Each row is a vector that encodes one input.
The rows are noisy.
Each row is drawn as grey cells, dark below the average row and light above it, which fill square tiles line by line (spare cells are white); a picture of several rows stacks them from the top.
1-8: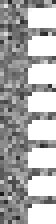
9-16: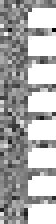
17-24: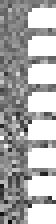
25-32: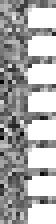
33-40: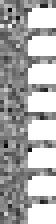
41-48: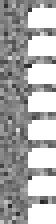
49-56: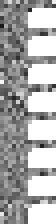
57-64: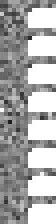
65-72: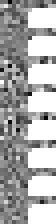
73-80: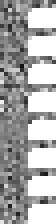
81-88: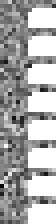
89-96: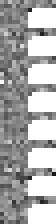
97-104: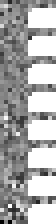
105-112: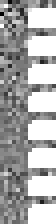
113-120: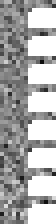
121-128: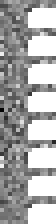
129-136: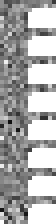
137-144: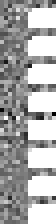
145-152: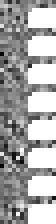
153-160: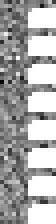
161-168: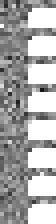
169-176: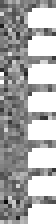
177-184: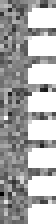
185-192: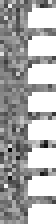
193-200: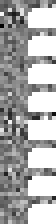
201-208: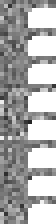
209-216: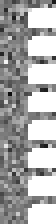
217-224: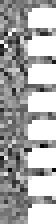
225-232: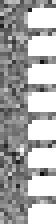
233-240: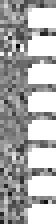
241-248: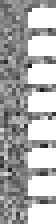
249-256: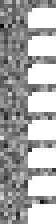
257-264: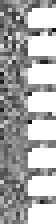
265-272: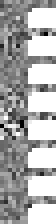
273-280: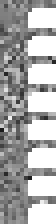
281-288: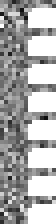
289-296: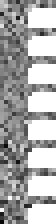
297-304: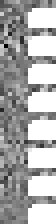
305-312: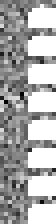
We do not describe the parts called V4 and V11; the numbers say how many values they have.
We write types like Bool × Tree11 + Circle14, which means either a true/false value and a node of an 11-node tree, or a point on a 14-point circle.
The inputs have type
Line6 × V11 + (Line7 + Tree12) × V4.
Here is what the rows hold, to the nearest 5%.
About 35% of them hold a point on a 6-point line and a value of V11. The rest hold a value of V4, together with either a point on a 7-point line, or a node of a 12-node tree.
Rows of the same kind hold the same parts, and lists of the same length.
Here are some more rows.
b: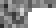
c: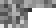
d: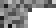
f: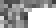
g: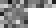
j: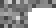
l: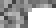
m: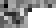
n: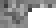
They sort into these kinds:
b, d, j, l
c, f, m, n
g

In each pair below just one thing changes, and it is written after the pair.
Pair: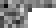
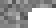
the value of V4
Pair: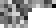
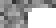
the value of V4
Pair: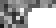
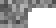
the value of V4
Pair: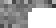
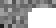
the place on the 7-point line
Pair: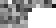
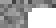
the place on the 7-point line
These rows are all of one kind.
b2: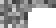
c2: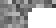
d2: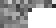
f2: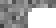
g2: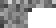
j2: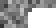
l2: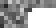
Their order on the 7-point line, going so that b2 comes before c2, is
d2, l2, b2, c2, f2, j2, g2.
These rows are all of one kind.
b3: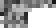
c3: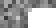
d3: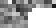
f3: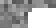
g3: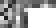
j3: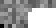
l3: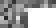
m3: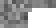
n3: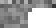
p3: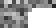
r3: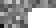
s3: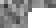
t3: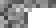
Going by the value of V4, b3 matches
g3 and r3.
